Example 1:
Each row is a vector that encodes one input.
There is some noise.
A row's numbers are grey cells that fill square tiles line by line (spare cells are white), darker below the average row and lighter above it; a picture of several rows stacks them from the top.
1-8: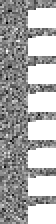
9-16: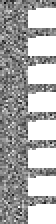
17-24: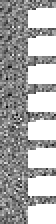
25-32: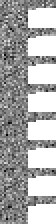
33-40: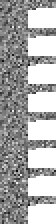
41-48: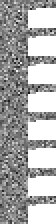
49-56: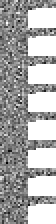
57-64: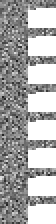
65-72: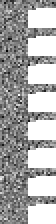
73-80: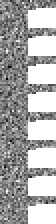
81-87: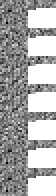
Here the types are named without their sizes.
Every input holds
a point on a circle.
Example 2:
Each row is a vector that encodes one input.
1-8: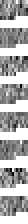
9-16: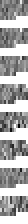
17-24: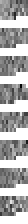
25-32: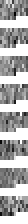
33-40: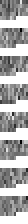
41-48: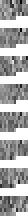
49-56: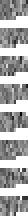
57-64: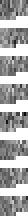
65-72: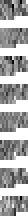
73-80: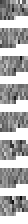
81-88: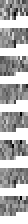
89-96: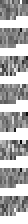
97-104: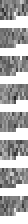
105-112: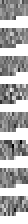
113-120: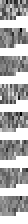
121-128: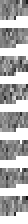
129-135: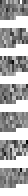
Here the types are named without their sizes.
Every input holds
three true/false values.
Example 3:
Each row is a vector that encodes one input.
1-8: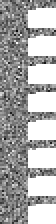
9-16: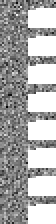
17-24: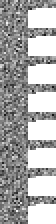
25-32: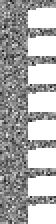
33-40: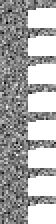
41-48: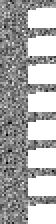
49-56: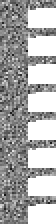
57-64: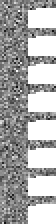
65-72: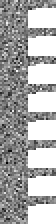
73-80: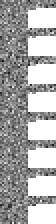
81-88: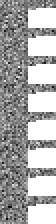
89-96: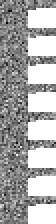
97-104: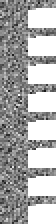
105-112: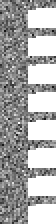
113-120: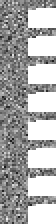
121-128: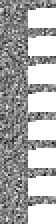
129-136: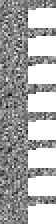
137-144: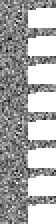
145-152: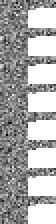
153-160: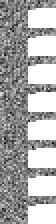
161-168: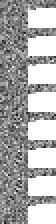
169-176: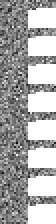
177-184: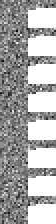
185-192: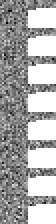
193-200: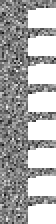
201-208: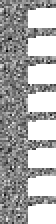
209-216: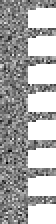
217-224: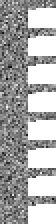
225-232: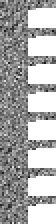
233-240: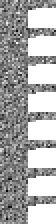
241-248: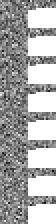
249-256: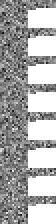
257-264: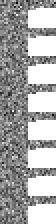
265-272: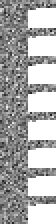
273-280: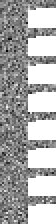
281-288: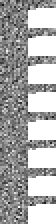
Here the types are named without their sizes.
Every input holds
a point on a circle.
